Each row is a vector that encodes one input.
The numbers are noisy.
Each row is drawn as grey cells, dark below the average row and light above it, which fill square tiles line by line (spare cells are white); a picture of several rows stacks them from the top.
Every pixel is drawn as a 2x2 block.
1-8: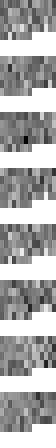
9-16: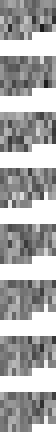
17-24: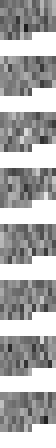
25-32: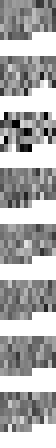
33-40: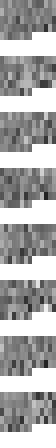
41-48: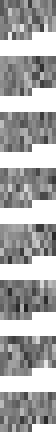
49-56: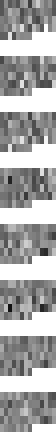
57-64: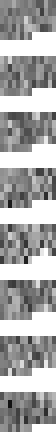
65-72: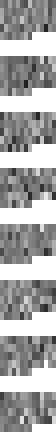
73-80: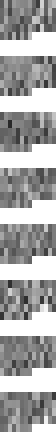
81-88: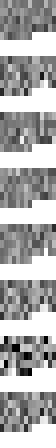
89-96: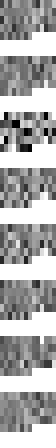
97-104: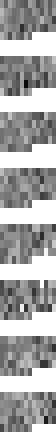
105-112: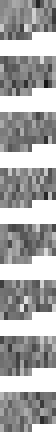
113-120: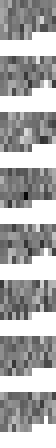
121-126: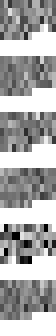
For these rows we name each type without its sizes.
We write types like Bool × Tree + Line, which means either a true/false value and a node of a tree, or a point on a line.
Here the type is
List(Line).
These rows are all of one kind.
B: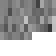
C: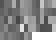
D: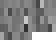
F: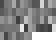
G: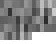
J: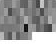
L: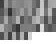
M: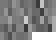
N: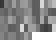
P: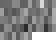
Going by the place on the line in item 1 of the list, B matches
D, J and M.
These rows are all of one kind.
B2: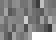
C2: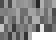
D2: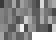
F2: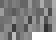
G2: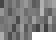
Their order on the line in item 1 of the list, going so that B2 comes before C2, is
D2, B2, F2, G2, C2.
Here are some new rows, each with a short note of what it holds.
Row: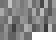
a list of three items
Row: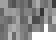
a list of one item
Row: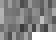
a list of three items
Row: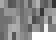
a list of one item
